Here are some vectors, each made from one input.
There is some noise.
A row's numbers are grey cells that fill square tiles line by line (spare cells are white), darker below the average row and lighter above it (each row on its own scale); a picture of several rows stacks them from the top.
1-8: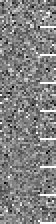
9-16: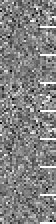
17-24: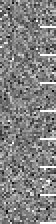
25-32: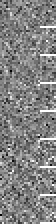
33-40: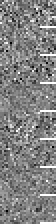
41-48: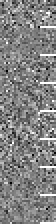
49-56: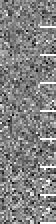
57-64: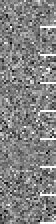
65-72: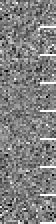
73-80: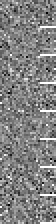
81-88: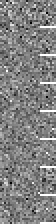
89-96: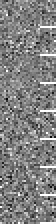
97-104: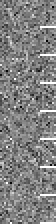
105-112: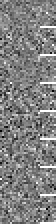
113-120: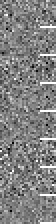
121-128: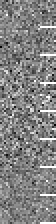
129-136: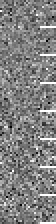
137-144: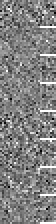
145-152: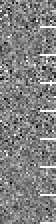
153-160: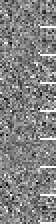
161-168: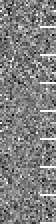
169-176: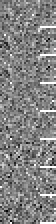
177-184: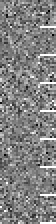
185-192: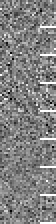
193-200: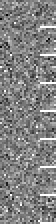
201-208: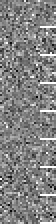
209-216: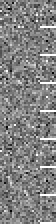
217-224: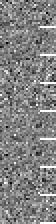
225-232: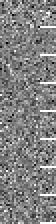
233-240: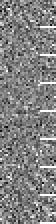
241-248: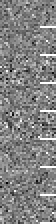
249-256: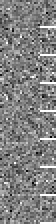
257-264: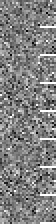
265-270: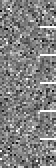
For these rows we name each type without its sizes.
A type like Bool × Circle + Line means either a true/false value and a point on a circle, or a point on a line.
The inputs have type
List(Circle + Line).
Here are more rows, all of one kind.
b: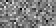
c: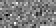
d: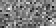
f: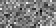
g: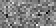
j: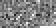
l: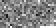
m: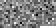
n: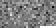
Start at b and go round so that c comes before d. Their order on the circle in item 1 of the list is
b, f, c, m, d, n, j, l, g.
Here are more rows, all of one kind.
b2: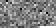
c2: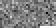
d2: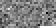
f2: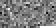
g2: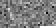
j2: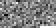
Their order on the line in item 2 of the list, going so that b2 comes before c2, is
f2, g2, b2, j2, d2, c2.
